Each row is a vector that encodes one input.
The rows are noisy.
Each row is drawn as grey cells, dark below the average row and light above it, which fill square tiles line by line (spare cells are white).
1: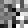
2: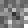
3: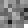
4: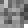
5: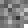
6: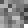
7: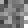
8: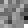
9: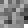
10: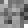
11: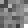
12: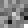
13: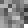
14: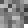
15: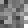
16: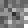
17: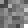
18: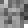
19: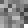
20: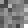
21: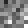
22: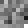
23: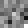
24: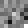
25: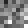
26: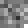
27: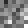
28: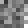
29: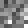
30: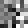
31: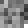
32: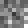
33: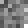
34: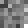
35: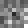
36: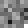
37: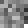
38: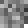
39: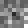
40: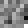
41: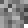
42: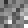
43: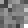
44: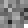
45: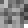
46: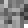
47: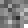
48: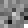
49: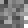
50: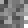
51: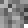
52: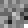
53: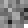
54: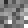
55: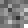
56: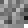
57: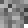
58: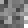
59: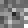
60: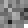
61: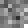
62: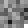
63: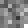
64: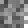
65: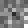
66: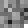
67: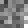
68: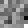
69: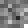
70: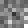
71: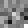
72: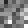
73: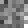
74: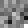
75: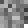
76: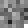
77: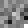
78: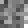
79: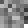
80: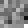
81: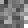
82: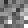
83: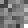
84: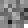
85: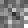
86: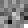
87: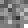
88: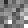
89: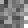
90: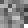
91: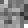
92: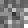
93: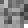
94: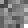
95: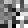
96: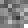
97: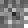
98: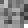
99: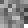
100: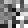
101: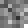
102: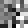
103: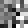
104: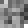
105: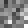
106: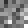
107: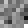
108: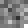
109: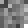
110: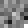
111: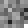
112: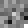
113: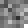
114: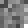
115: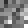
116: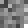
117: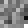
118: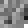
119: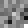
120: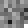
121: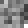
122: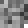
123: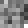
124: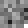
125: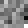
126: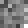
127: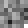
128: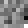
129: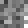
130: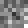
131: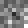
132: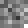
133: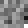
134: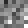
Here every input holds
either a point on a 5-point circle and a true/false value, or a fixed value.
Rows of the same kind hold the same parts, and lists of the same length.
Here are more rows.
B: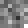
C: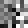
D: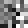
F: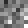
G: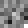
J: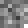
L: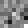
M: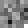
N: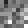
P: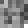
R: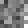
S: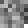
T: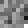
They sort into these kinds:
B, F, G, J, L, M, N, P, R, S, T
C, D

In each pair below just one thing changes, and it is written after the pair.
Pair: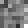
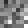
the place on the 5-point circle
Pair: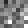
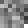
the true/false value
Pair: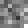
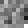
the true/false value
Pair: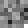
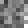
the true/false value
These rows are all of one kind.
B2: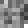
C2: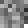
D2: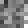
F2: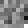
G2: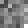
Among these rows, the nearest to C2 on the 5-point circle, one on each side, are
B2 and D2.
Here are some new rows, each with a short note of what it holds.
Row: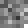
a point on a 5-point circle and a true/false value
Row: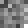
a point on a 5-point circle and a true/false value
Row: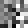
a fixed value
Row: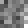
a point on a 5-point circle and a true/false value
